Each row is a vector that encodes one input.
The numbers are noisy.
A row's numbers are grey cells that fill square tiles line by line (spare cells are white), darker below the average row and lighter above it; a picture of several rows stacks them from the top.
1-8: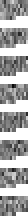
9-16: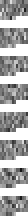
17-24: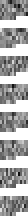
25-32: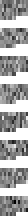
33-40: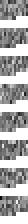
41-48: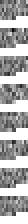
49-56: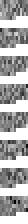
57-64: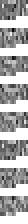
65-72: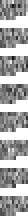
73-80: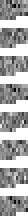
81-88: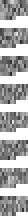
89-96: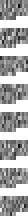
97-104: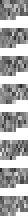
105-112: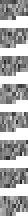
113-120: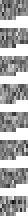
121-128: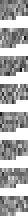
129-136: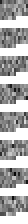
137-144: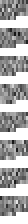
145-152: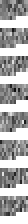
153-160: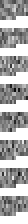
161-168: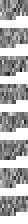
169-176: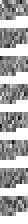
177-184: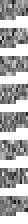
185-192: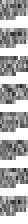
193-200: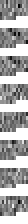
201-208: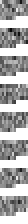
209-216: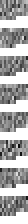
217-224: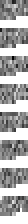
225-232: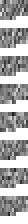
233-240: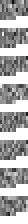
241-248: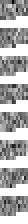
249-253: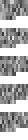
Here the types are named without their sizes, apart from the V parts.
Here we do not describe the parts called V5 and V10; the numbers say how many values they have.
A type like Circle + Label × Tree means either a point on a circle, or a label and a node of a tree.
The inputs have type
Circle × V10 + Line + V5.
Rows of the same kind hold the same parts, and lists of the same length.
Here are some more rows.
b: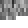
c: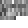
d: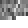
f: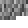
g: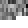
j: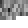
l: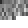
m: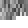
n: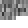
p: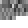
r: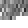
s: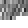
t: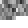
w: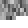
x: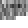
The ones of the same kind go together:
b, d, g, j, l
c, x
f, m, n, p, r, s, t, w

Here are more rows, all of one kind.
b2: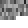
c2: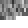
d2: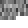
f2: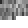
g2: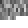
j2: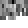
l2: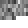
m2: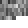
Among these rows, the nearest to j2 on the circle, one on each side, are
c2 and l2.
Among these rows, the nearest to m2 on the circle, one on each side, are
d2 and f2.
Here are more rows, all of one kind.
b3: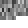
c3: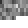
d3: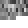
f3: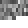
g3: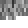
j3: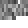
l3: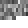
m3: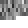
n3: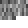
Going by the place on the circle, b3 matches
f3, j3 and l3.
